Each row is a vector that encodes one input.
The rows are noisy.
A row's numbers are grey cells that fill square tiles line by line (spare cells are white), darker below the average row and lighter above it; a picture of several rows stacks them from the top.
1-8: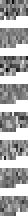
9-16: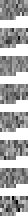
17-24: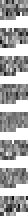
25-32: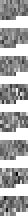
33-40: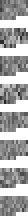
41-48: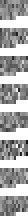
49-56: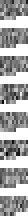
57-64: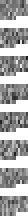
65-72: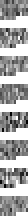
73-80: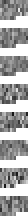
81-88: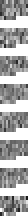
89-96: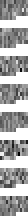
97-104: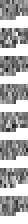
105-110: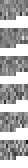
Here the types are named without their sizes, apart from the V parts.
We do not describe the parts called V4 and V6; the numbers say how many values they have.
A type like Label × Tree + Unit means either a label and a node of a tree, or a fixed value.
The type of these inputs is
Bool × Label × V4 + V6.
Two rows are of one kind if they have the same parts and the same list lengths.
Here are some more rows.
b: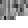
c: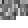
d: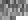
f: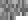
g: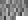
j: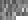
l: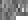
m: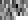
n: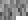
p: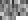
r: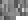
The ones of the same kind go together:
b, g, j, l, m, n, p, r
c, d, f

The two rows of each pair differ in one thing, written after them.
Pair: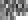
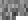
the true/false value
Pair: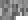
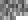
the true/false value
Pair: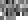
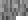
the value of V4
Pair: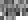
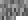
the value of V4
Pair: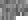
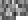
the label
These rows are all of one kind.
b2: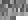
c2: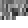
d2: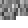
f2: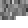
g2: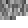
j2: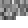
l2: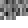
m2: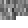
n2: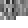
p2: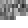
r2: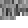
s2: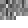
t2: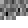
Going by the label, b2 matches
f2, l2 and p2.
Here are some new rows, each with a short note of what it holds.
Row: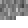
a label, a true/false value and a value of V4
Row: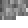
a value of V6
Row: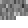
a label, a true/false value and a value of V4
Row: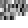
a label, a true/false value and a value of V4
